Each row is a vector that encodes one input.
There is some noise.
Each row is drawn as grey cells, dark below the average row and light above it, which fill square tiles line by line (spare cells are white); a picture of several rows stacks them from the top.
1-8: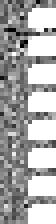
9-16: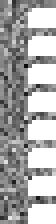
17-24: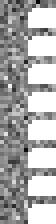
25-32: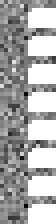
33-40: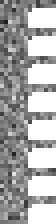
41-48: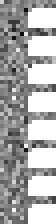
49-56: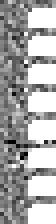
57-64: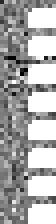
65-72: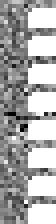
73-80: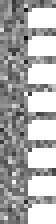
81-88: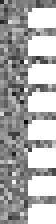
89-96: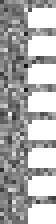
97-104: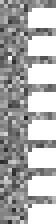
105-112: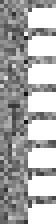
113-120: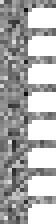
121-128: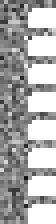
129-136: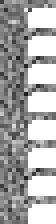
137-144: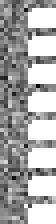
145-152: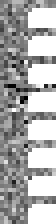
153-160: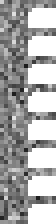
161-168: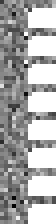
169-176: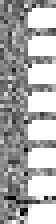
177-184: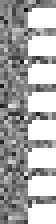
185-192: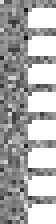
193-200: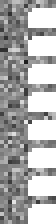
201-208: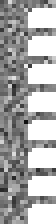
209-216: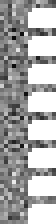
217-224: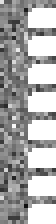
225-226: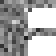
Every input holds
a list of up to two points on a 9-point circle.
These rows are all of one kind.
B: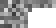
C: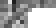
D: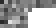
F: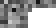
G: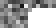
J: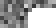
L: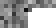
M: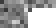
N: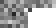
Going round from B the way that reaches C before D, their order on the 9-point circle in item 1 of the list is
B, C, L, J, G, F, D, M, N.
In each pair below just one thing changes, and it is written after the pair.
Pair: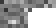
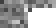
the place on the 9-point circle in item 2 of the list
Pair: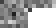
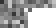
the place on the 9-point circle in item 2 of the list
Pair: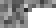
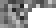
the place on the 9-point circle in item 1 of the list
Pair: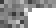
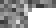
the place on the 9-point circle in item 1 of the list
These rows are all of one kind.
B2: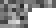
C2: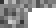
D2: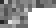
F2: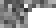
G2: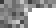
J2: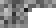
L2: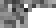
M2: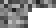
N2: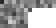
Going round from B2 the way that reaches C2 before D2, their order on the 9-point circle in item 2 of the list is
B2, F2, L2, G2, J2, M2, N2, C2, D2.
